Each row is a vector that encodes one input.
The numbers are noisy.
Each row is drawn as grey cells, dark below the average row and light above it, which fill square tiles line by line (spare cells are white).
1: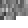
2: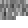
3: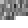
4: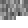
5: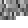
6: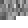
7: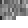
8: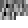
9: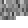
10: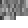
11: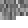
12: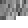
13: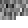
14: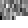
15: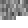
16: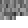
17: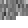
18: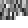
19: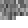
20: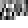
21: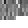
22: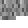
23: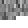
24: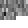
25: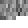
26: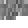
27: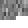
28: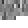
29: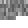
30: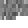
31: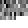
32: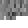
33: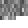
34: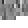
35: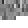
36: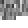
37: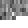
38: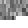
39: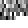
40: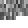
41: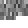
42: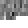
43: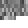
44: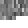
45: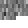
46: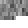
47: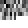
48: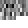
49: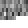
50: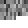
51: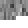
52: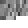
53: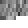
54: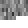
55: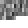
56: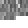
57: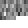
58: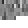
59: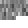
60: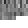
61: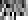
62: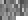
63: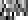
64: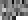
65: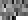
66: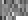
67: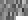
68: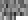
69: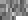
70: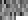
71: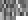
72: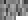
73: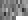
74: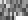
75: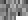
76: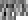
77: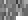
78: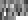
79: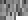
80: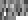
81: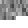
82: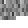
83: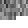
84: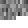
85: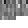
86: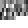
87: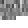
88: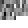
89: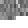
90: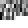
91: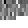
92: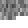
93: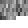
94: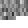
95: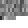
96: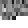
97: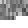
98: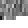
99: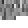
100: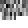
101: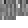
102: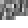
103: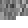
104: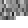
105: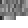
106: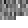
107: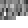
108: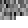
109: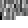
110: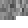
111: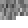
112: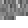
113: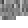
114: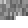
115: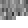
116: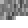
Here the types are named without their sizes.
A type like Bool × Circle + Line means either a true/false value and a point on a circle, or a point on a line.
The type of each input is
List(Circle).
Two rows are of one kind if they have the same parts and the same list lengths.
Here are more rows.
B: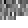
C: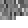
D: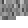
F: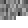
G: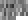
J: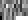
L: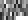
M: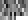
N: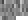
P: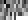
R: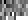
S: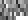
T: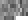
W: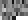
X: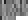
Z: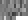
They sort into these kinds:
B, C, G, J, L, M, R, T, X, Z
D, F, N, P, S
W

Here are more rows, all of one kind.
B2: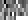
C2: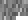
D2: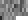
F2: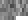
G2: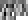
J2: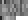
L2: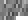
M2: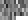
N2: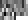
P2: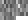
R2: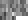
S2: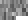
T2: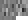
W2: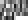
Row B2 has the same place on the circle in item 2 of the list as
G2, R2, S2 and W2.
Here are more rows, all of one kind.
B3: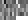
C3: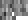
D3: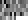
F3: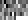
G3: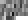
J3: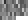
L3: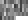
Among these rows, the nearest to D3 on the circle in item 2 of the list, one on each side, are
F3 and G3.
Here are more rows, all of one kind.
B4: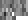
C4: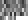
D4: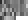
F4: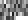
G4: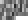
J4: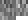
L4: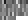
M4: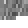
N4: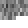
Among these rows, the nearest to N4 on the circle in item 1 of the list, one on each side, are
J4 and M4.
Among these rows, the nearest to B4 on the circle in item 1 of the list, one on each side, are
D4 and F4.
